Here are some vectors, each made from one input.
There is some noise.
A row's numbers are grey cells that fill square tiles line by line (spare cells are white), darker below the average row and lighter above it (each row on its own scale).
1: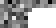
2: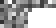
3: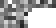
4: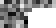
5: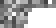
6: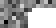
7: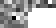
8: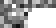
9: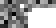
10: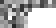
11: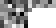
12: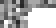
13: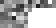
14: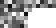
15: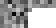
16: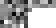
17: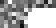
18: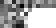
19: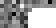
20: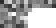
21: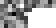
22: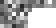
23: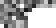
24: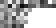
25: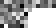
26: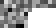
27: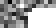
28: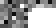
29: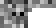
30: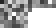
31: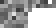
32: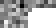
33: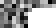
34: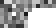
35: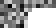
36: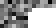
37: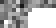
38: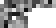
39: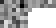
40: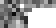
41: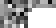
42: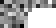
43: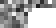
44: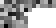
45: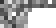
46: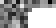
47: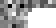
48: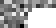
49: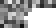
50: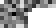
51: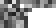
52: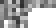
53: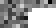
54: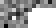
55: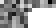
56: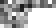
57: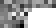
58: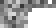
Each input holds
a true/false value, together with either a point on a 6-point circle, or a fixed value.
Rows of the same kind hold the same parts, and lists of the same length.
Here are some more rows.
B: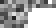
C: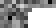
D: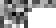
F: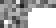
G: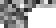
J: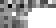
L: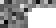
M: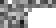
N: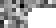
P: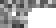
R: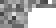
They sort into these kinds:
B, C, G, J, L, M, P, R
D, F, N

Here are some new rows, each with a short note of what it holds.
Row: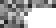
a point on a 6-point circle and a true/false value
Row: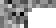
a true/false value
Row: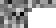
a true/false value
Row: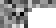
a true/false value
